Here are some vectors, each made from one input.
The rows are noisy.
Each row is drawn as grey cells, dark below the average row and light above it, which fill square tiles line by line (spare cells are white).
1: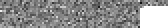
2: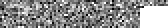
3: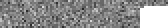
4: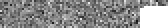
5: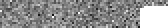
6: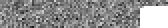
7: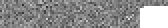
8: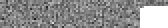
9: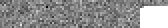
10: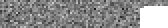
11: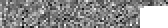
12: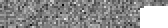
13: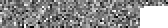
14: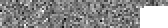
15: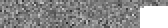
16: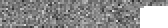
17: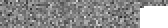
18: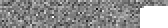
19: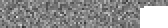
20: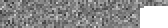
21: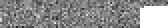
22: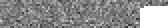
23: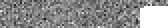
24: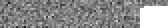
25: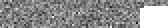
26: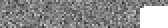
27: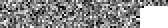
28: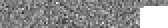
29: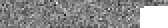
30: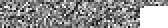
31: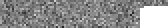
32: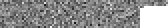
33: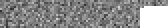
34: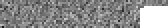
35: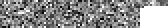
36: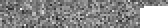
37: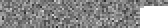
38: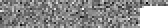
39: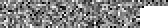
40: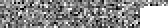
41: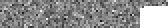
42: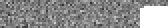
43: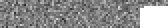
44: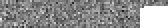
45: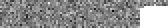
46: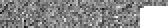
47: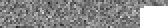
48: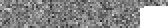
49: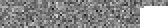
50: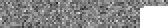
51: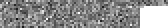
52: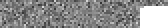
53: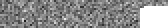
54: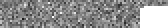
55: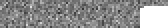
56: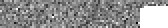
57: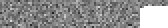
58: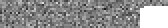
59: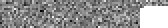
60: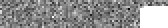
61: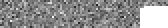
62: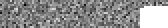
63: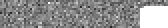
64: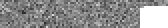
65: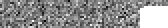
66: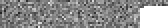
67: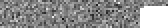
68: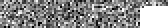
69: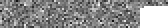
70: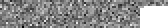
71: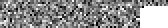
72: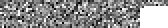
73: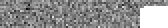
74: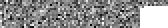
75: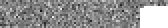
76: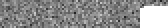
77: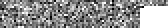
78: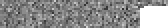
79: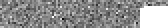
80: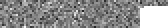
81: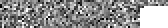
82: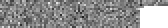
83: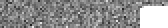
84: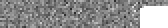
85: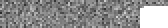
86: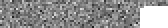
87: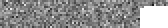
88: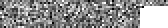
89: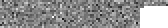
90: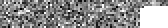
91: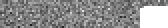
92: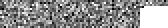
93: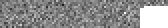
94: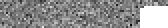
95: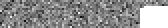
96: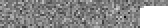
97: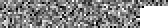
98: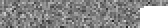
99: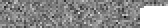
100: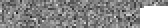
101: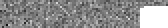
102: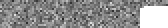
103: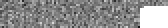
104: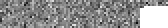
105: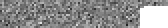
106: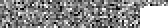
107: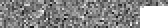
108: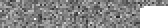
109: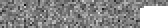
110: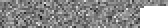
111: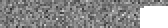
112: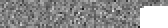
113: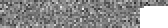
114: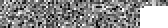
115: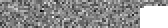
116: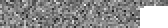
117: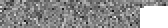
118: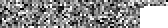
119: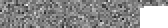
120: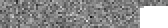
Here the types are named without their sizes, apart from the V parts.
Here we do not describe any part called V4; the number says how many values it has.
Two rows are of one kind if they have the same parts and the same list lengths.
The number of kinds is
3.
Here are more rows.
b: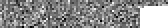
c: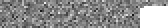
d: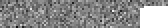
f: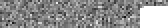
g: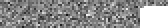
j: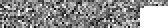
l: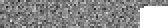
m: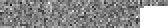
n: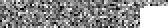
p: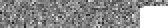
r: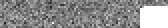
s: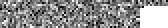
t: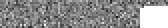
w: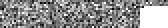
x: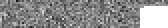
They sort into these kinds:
b, d, f, l, p, r, t, x
c, g, m
j, n, s, w

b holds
a point on a line and three true/false values.
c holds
three true/false values and a value of V4.
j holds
a label.
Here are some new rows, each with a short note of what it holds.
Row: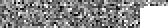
a label
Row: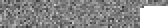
a point on a line and three true/false values
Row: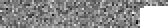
three true/false values and a value of V4
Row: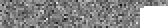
a point on a line and three true/false values
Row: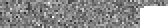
three true/false values and a value of V4
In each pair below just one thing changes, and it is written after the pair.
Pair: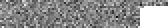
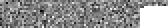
the value of V4
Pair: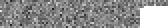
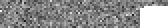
one of the three true/false values
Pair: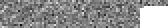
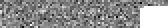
one of the three true/false values
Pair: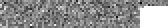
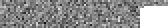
the value of V4
